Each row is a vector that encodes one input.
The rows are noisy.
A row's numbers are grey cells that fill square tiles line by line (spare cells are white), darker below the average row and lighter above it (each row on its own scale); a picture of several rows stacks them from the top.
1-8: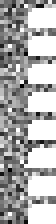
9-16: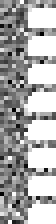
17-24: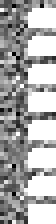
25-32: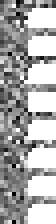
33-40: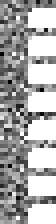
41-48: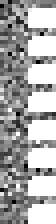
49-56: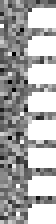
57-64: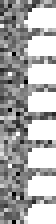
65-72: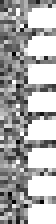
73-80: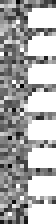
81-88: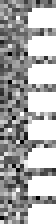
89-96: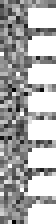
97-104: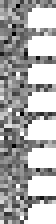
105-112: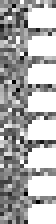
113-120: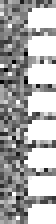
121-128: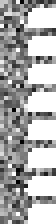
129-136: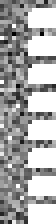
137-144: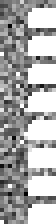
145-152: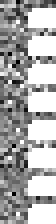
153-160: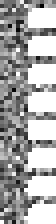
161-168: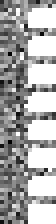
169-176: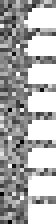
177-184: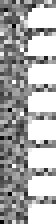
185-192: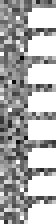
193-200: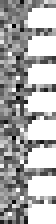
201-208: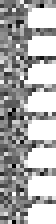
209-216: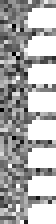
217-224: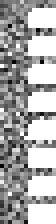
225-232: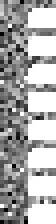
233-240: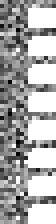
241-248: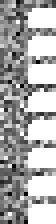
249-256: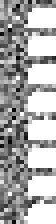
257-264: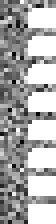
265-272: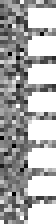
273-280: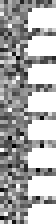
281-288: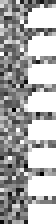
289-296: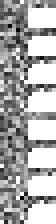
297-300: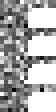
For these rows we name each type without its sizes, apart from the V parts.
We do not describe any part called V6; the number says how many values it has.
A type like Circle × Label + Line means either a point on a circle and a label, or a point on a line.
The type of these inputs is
Bool × Bool × Bool × V6 + List(Line).
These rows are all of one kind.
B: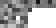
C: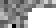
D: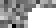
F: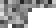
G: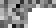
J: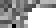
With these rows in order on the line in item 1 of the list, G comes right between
D and F.
